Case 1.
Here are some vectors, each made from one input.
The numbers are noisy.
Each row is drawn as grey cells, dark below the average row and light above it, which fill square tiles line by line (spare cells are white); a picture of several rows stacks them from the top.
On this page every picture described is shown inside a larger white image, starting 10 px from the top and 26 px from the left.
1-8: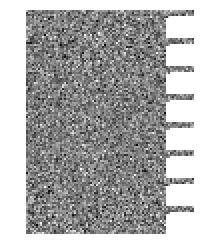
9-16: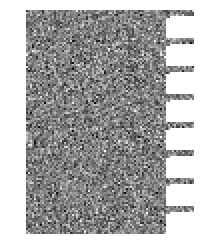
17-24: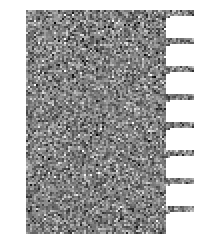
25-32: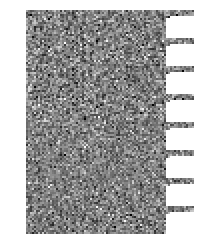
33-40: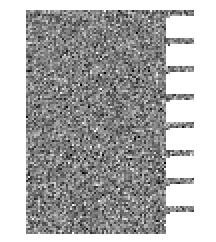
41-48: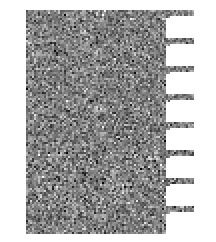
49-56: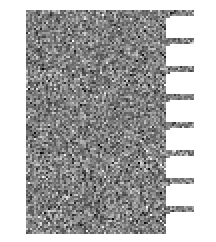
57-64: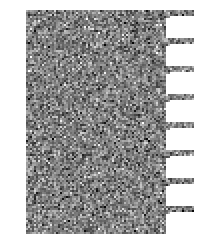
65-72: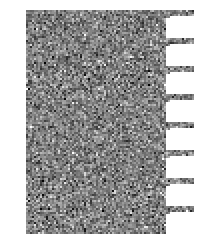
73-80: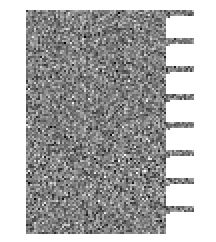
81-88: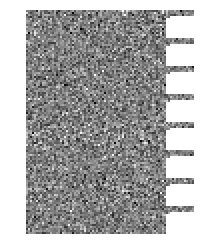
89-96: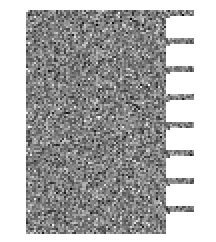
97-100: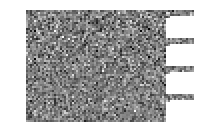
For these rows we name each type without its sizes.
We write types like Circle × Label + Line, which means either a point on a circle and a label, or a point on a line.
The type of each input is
Bool × (Circle + Unit) × Line.
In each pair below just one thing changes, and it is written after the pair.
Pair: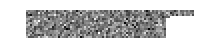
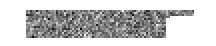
the place on the circle
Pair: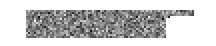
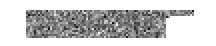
the true/false value
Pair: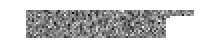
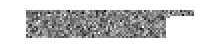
the place on the circle
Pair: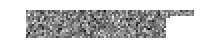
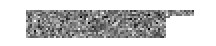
the true/false value
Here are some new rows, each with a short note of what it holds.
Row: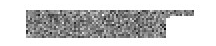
a point on a line and a true/false value
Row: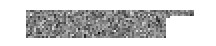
a point on a line and a true/false value
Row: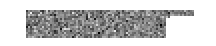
a point on a line and a true/false value
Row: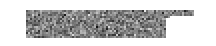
a point on a line and a true/false value
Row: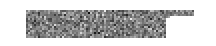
a point on a line and a true/false value
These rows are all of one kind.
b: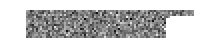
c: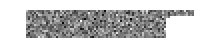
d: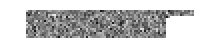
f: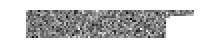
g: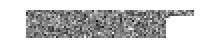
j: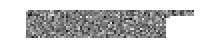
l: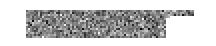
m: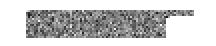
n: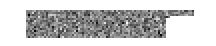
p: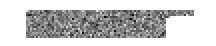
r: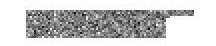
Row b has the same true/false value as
c and l.
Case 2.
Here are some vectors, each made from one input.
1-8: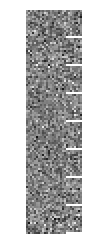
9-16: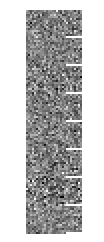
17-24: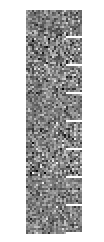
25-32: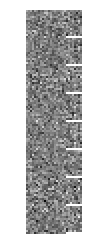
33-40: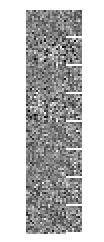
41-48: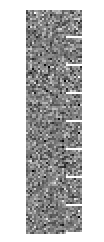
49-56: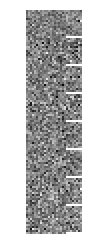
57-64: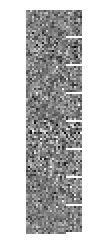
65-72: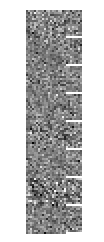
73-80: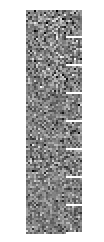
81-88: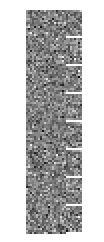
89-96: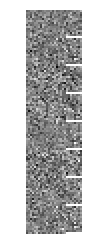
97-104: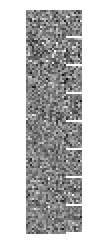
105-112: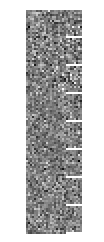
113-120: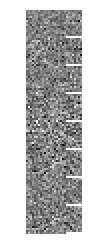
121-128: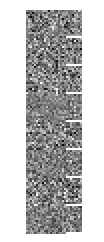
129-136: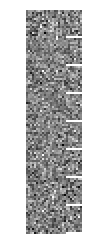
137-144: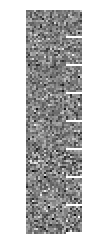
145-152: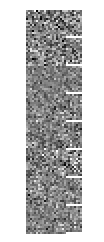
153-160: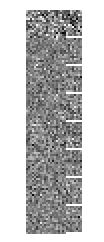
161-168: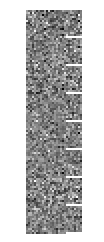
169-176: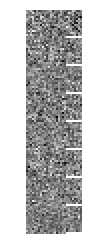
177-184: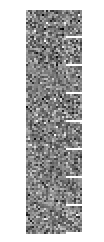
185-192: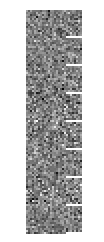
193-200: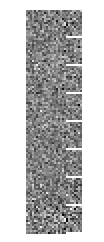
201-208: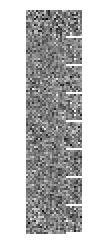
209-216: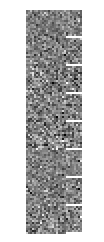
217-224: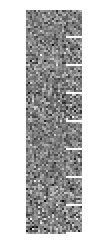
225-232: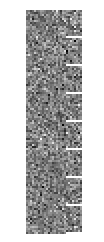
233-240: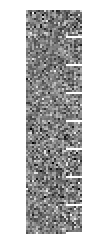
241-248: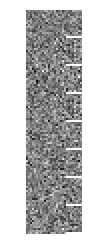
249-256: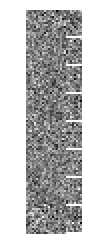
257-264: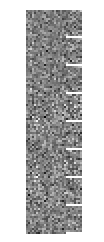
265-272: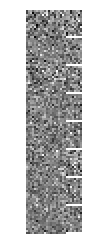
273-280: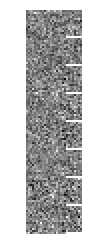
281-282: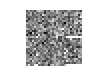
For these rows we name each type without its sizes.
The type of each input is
Label × (Line + Tree).
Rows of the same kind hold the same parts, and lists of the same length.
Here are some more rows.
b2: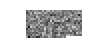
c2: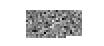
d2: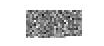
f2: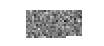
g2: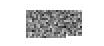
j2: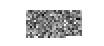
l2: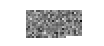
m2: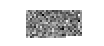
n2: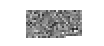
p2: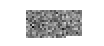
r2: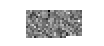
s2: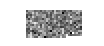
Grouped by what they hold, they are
b2, f2, l2, n2, p2, s2
c2, d2, g2, j2, m2, r2

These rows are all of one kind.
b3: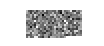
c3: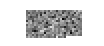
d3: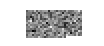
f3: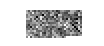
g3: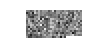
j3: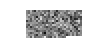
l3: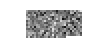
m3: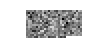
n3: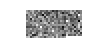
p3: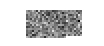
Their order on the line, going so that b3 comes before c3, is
b3, j3, f3, c3, l3, n3, d3, p3, g3, m3.
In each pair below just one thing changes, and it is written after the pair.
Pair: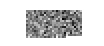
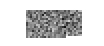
the place on the line
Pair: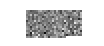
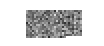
the place on the line
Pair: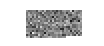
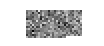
the place on the line
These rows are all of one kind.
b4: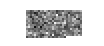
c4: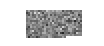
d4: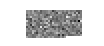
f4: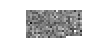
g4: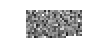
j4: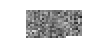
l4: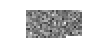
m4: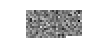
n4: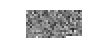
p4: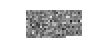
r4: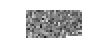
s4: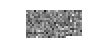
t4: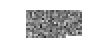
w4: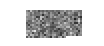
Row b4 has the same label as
l4, r4 and t4.
